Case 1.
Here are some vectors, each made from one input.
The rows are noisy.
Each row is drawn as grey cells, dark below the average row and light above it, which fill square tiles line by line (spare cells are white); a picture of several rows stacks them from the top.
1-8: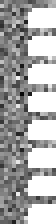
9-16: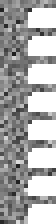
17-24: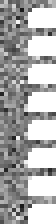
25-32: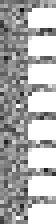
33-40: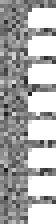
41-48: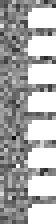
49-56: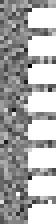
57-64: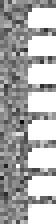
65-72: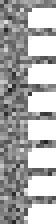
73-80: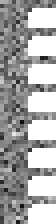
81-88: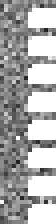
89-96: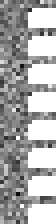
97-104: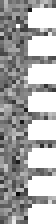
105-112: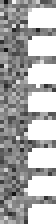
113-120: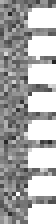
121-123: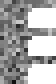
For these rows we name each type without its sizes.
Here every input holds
a point on a circle and a point on a line, together with either a point on a circle, or a fixed value.
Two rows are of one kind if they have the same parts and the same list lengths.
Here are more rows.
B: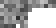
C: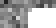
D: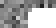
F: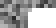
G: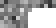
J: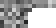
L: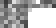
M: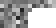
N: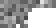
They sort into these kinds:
B, J, L, M, N
C, D, F, G

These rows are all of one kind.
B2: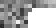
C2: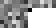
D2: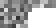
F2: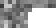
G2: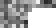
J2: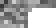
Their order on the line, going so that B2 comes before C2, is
B2, C2, D2, F2, J2, G2.
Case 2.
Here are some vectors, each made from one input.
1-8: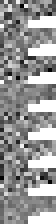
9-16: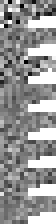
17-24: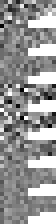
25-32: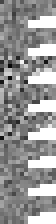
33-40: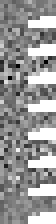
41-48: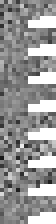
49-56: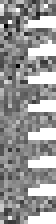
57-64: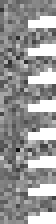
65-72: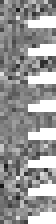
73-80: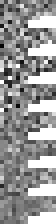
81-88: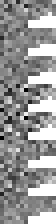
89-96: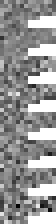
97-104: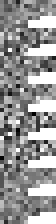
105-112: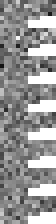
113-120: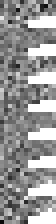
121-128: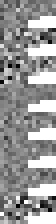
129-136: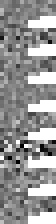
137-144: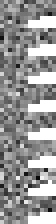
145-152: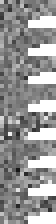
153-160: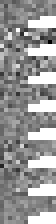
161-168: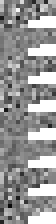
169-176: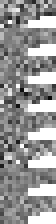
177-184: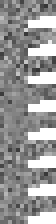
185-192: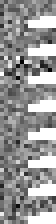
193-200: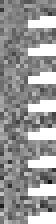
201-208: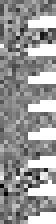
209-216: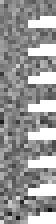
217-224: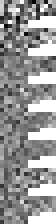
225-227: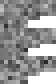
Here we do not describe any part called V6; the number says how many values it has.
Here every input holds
either a point on an 8-point circle and a true/false value, or a value of V6.
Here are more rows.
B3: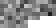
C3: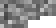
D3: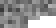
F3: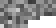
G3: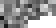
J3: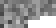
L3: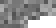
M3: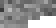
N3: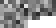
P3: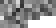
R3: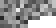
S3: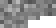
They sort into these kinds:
B3, D3, F3, J3, M3, R3, S3
C3, G3, L3, N3, P3

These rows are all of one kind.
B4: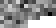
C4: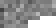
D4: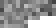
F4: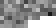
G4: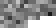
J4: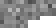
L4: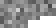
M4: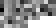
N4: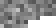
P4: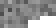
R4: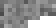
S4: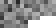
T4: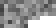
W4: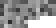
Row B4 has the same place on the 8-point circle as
F4, P4, R4 and S4.
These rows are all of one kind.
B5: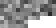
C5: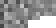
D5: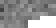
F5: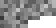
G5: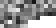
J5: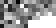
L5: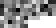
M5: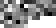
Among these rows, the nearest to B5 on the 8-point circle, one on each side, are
C5 and L5.
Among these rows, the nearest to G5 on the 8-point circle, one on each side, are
C5 and F5.
